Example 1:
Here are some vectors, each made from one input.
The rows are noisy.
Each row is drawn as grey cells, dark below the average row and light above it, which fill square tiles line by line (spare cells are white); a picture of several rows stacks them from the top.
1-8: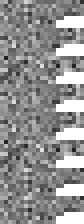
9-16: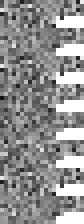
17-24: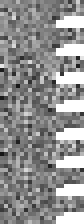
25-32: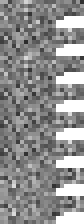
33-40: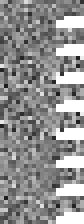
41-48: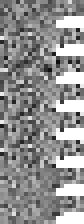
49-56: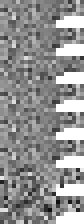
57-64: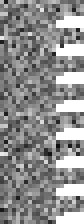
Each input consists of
a point on a 7-point line.
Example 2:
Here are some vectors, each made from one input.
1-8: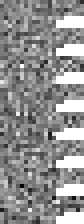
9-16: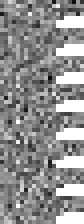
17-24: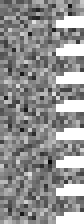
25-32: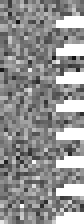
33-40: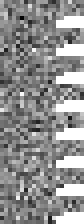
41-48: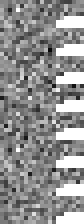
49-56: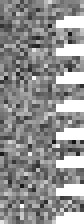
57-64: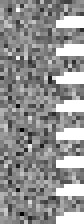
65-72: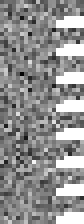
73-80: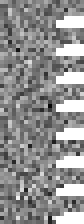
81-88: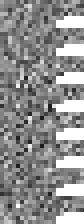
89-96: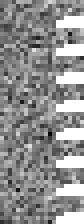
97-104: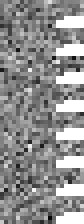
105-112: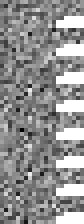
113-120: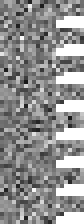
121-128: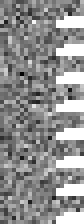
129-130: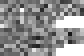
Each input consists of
a node of a 20-node tree.
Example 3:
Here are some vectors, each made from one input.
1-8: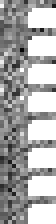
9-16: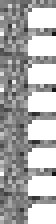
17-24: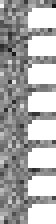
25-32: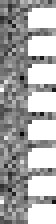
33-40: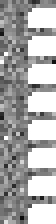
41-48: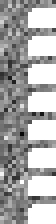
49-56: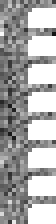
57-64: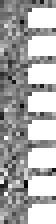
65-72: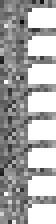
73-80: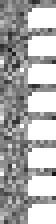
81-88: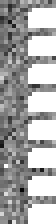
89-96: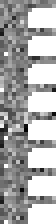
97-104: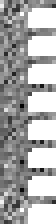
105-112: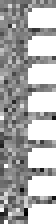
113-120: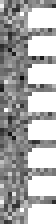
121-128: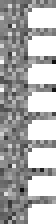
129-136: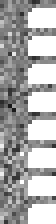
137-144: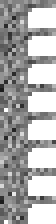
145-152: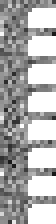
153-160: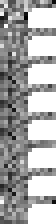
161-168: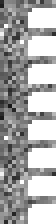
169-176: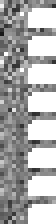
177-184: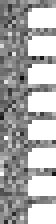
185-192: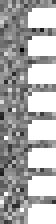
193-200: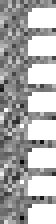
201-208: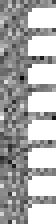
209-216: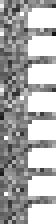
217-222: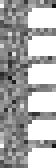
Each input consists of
either a fixed value, or a node of a 10-node tree.
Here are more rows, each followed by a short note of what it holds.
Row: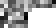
a fixed value
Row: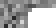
a node of a 10-node tree
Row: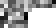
a fixed value
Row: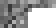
a node of a 10-node tree
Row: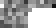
a node of a 10-node tree
